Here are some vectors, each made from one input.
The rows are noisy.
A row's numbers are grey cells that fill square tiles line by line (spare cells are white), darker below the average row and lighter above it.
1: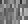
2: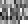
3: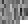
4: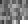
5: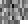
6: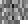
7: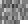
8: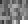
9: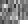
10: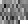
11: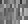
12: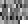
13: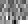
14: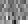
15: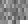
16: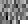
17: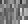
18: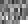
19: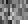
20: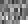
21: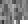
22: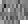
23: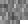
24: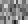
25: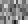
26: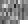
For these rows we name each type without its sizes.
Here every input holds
a point on each of two lines.
